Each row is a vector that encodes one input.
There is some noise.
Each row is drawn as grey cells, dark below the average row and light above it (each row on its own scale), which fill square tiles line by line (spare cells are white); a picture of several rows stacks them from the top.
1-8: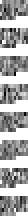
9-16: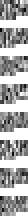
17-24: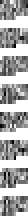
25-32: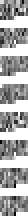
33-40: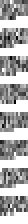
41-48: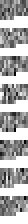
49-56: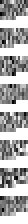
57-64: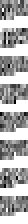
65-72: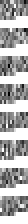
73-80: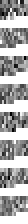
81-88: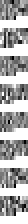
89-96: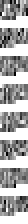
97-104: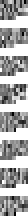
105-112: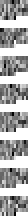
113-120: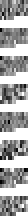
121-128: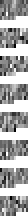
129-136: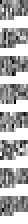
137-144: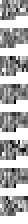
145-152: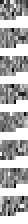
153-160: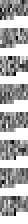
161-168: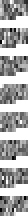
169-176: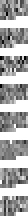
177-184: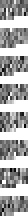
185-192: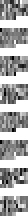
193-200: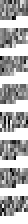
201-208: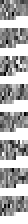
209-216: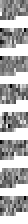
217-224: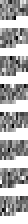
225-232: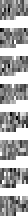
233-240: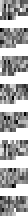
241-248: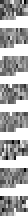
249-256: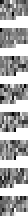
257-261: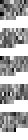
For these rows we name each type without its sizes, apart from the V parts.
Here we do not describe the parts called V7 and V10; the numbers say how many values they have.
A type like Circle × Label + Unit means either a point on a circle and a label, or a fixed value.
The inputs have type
Circle × (Line + V7) + V10.
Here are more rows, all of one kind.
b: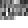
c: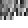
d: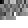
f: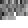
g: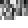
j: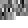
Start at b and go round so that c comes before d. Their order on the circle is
b, j, c, f, d, g.
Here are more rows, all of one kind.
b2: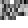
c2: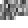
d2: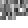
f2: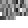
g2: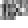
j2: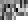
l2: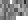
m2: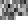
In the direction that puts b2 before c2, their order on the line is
b2, d2, m2, f2, j2, g2, c2, l2.
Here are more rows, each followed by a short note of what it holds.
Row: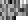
a value of V10
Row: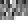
a point on a circle and a value of V7
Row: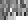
a point on a circle and a value of V7
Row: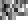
a point on a circle and a point on a line
